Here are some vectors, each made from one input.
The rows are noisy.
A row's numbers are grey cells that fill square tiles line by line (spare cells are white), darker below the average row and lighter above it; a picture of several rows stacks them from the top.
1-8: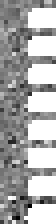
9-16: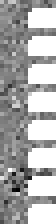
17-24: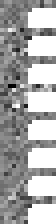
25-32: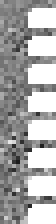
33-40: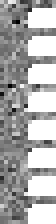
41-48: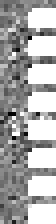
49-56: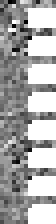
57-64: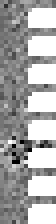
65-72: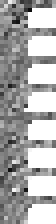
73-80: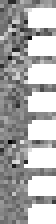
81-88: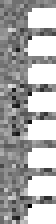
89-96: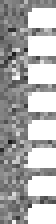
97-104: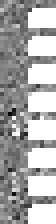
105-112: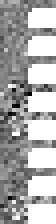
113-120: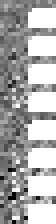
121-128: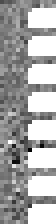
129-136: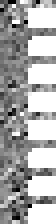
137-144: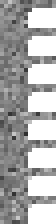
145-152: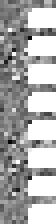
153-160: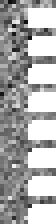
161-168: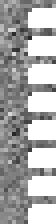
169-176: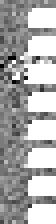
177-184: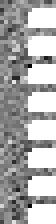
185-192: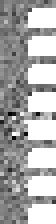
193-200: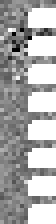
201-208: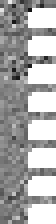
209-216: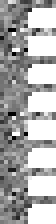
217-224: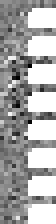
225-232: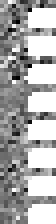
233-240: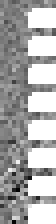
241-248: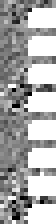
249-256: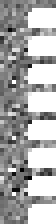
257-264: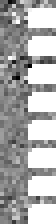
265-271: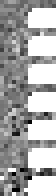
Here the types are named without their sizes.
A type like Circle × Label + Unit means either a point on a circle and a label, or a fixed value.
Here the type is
(Bool × Bool × Bool × (Circle + Unit) + Unit) × Circle.
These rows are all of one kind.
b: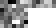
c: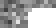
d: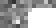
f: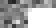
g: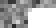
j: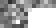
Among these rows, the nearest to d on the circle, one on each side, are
c and f.
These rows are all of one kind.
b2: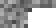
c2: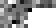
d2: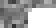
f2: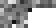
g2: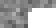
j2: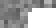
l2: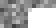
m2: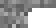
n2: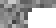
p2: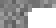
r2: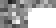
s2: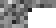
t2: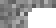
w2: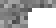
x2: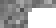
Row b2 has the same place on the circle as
c2, f2, m2 and r2.
